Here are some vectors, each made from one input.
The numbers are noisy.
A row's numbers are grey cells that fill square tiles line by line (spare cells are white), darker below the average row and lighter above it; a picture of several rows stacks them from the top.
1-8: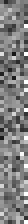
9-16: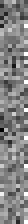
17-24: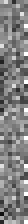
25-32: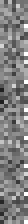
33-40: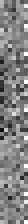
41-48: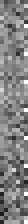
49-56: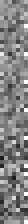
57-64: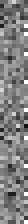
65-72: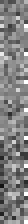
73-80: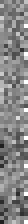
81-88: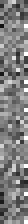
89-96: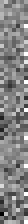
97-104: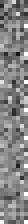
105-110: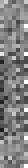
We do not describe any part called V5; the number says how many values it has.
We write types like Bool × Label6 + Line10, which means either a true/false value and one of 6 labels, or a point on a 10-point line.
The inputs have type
Line6 + (Tree8 + Unit) × V5.
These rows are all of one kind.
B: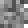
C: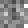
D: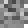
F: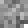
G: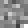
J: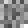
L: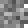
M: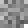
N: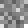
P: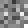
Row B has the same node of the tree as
F, L and M.
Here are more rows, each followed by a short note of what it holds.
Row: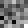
a point on a 6-point line
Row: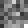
a point on a 6-point line
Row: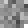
a node of an 8-node tree and a value of V5
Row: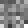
a value of V5
